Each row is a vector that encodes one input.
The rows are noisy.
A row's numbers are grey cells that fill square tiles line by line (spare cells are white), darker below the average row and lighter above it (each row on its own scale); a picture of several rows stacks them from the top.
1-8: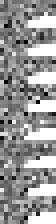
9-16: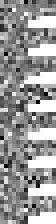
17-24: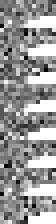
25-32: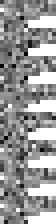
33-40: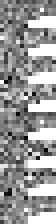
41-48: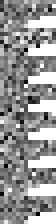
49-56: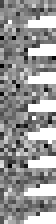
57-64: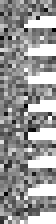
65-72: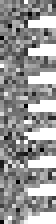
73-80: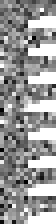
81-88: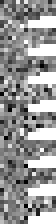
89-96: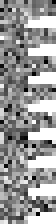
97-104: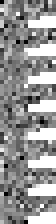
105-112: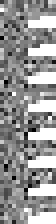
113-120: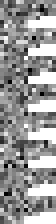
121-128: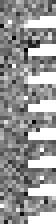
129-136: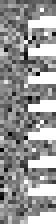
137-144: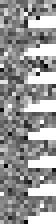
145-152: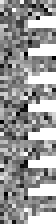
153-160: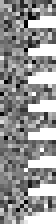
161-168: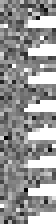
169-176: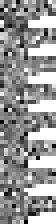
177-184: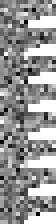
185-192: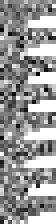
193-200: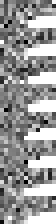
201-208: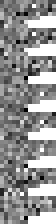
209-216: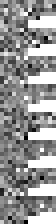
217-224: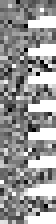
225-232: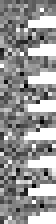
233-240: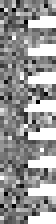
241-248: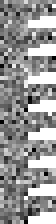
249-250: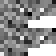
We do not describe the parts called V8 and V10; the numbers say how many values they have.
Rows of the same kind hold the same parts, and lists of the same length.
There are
2 kinds of row.
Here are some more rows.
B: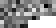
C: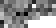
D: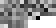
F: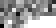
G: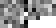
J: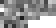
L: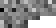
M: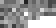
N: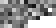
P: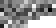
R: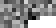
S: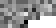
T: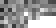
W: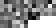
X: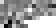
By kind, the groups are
B, D, G, J, L, M, N, R, S, T, W, X
C, F, P

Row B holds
a true/false value, a value of V8 and a value of V10.
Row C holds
a point on a 4-point line and a value of V8.
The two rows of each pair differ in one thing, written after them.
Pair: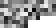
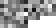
the true/false value
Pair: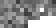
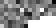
the true/false value
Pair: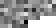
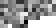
the value of V10
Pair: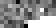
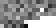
the value of V10
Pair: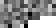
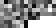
the true/false value
